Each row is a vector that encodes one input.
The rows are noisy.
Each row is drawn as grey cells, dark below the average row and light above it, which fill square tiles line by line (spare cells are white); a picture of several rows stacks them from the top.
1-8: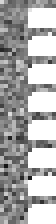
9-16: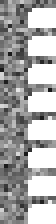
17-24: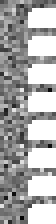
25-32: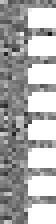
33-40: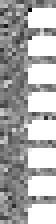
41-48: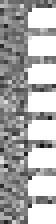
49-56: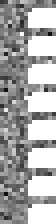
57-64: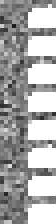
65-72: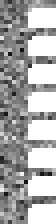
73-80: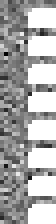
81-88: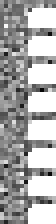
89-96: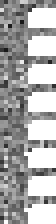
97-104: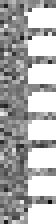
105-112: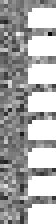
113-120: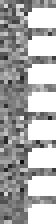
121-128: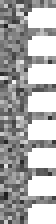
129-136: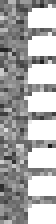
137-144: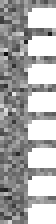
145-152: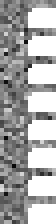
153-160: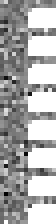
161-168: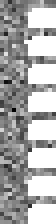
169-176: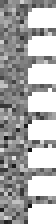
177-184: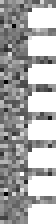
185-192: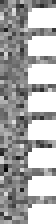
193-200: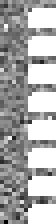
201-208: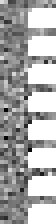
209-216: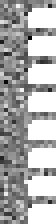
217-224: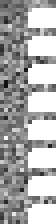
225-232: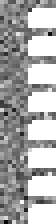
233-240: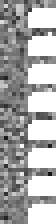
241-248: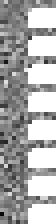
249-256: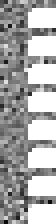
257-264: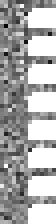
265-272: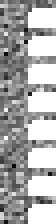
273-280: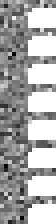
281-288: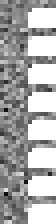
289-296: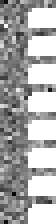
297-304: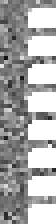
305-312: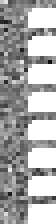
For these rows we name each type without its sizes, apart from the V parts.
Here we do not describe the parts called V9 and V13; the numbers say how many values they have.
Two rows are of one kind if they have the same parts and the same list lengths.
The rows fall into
2 kinds.
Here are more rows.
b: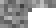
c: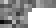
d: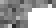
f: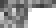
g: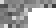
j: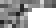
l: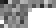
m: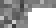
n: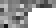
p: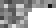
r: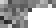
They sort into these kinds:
b, c, d, g, j, m, r
f, l, n, p

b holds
a value of V9 and a value of V13.
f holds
a point on a circle, a true/false value and a value of V9.
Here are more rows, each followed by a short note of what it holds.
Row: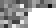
a point on a circle, a true/false value and a value of V9
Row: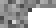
a value of V9 and a value of V13
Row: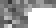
a value of V9 and a value of V13
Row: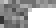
a value of V9 and a value of V13
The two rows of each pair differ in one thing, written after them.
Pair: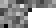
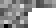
the value of V9
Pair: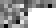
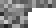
the place on the circle
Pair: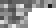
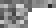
the place on the circle
